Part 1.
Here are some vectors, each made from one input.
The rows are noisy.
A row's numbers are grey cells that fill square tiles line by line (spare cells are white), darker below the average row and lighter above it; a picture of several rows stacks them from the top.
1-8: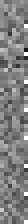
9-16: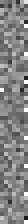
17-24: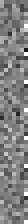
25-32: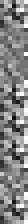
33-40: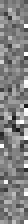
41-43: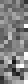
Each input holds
a list of up to two points on a 5-point line.
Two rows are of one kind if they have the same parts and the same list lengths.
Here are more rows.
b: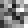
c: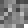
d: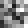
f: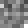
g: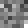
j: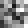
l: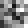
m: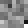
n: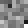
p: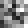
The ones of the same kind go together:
b, d, j, l, p
c
f, g, m, n

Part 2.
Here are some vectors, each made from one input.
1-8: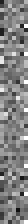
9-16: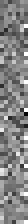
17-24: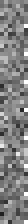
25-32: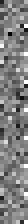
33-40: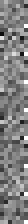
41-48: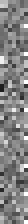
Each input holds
a point on a 7-point line, together with either a fixed value, or three true/false values.
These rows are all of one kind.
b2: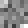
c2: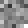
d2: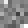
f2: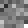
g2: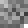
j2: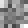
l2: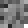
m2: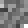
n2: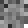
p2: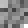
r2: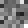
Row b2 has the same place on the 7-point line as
c2, f2, m2 and p2.
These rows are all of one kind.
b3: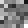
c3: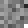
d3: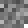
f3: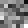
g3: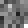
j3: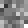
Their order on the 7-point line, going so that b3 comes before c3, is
f3, b3, g3, c3, d3, j3.
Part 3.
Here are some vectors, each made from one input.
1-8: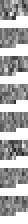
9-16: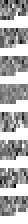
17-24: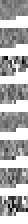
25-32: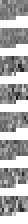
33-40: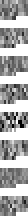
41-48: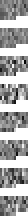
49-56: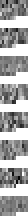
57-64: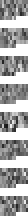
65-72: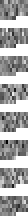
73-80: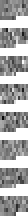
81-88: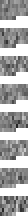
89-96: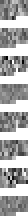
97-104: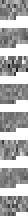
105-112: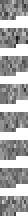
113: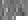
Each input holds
a point on an 8-point circle and one of 6 labels.
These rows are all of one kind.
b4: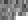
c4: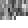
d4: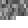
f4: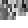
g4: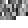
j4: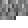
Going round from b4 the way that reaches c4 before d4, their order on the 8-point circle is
b4, g4, c4, f4, d4, j4.
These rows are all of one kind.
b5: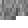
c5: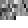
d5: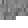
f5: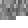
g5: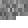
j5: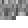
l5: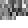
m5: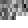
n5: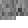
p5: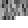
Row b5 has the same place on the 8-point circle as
d5, g5, n5 and p5.
